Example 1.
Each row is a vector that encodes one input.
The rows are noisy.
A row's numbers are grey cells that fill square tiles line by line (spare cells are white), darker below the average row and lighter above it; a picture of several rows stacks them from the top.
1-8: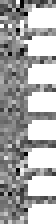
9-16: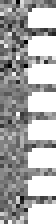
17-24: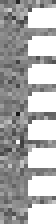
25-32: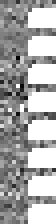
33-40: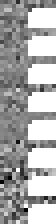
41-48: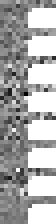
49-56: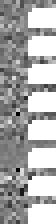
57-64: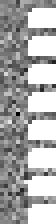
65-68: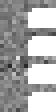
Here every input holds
one of 6 labels, together with either a fixed value, or a node of a 9-node tree.
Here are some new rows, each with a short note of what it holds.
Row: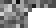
one of 6 labels
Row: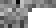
one of 6 labels and a node of a 9-node tree
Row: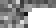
one of 6 labels and a node of a 9-node tree
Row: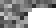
one of 6 labels
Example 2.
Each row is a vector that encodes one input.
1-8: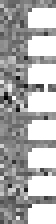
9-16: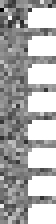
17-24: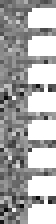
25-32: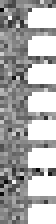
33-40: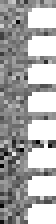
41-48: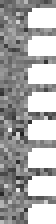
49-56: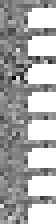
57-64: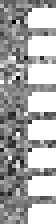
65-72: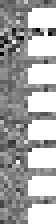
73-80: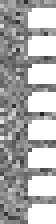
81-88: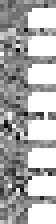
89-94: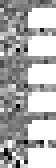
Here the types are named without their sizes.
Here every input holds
a list of points on a line.
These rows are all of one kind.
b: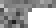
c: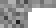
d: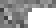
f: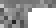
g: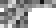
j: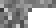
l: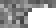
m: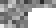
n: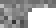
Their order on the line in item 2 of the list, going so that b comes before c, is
m, b, f, n, l, g, d, c, j.
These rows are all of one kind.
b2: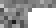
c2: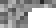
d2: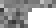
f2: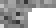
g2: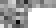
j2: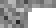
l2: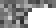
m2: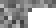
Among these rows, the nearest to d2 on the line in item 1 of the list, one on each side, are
f2 and g2.
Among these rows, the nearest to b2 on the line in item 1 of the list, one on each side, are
f2 and m2.
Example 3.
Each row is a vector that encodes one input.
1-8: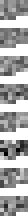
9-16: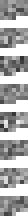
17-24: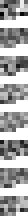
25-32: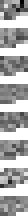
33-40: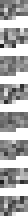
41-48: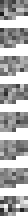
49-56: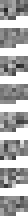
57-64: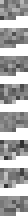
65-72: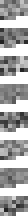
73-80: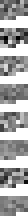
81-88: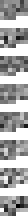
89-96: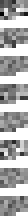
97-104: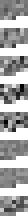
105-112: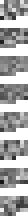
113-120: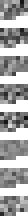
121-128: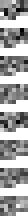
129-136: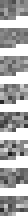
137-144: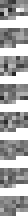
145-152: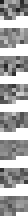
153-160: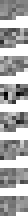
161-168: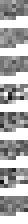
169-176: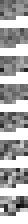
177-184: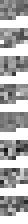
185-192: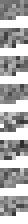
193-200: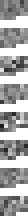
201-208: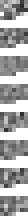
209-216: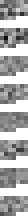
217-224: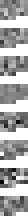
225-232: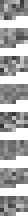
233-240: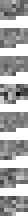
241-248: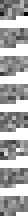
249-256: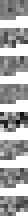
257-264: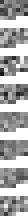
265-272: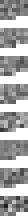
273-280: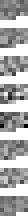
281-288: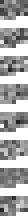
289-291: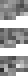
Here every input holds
either a point on a 10-point line, or three true/false values.
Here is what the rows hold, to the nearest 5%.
About 45% of them hold a point on a 10-point line. The rest hold three true/false values.
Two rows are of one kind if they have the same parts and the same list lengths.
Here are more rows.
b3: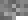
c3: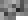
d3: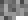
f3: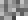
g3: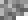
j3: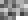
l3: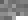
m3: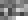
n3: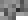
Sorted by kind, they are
b3, f3, g3, l3
c3, d3, j3, m3, n3

